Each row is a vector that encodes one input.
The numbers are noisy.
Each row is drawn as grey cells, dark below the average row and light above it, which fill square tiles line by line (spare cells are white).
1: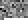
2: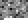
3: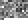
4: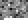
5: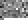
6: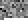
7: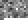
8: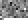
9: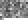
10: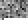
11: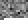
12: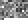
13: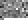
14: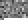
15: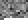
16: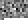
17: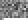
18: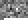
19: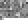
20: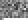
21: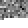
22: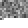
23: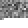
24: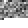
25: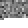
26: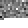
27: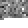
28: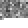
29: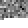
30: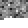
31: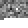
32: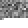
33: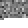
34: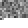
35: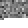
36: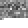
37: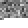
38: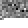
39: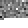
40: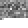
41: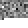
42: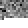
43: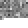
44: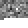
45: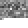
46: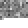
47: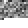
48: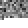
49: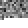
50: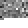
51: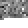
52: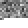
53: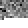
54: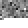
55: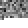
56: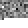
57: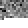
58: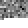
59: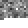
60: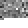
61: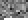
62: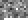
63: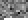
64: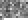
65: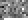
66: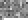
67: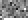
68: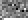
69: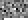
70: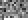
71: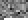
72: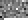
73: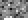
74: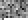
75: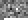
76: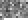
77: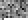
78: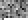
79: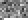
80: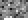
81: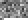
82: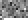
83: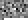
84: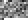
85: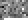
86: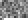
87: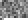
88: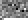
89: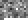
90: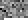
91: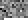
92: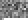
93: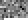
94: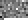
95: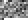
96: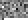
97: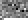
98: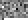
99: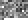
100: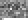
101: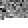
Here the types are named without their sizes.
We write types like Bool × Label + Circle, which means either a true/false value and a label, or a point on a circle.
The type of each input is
Bool × Bool × Bool × Bool + Line.
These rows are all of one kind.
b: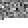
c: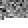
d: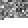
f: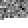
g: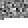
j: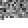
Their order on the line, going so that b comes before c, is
d, b, g, c, j, f.
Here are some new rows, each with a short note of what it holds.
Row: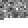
four true/false values
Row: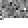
four true/false values
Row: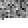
a point on a line
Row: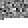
a point on a line
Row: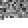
a point on a line
